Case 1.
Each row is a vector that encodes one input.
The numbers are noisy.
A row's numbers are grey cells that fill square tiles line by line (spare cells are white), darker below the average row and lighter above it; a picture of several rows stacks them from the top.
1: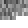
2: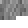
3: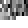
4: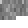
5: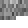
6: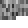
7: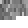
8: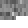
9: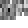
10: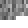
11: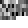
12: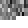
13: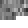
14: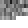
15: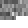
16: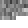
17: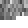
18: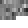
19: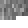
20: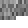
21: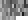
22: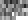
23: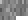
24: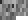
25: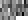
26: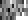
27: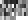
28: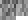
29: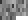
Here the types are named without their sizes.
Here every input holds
a label.
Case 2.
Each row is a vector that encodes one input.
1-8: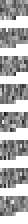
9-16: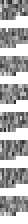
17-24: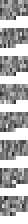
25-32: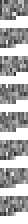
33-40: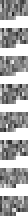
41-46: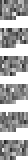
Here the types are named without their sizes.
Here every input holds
a point on a line.
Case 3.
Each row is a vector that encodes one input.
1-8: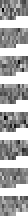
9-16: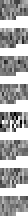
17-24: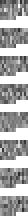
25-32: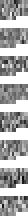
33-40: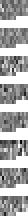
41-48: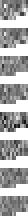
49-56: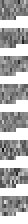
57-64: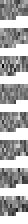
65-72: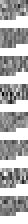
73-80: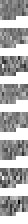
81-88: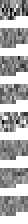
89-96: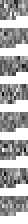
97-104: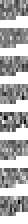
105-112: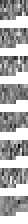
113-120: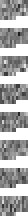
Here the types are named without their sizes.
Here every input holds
a point on a line.
